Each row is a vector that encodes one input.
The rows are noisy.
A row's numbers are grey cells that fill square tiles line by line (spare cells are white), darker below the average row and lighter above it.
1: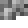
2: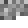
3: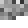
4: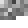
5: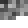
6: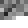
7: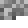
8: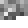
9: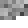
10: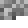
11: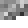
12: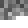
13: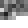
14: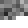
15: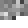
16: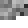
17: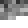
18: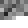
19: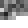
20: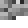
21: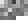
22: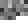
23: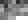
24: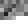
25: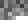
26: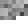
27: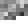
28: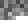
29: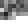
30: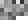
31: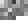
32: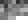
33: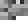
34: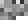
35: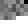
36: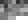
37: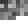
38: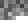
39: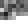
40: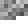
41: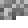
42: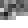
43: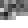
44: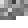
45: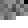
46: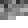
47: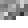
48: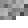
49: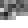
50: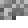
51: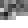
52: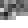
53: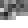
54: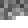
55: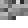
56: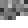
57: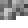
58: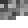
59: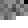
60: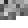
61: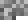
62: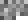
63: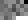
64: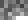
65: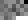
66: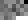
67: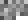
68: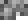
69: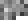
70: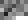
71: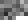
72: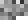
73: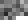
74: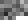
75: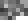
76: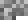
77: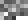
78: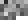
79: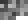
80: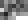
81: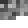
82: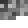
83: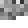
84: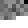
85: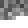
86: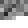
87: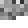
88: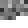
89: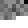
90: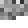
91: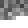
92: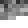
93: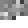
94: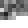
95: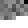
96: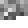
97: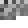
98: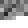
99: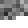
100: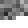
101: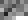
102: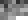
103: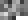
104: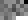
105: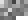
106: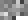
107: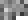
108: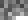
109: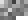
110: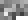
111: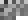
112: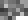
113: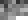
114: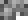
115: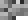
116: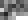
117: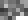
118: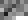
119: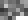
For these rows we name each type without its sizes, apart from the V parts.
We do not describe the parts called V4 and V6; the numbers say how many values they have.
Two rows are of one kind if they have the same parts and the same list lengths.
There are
2 kinds of row.
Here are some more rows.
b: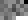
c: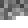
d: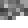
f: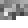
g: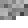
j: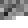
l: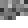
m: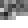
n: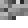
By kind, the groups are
b, c, d, j, l, m
f, g, n

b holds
a label and a true/false value.
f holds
a value of V4 and a value of V6.
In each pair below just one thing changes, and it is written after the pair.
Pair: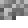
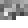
the value of V4
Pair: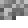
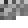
the value of V6
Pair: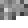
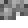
the value of V6
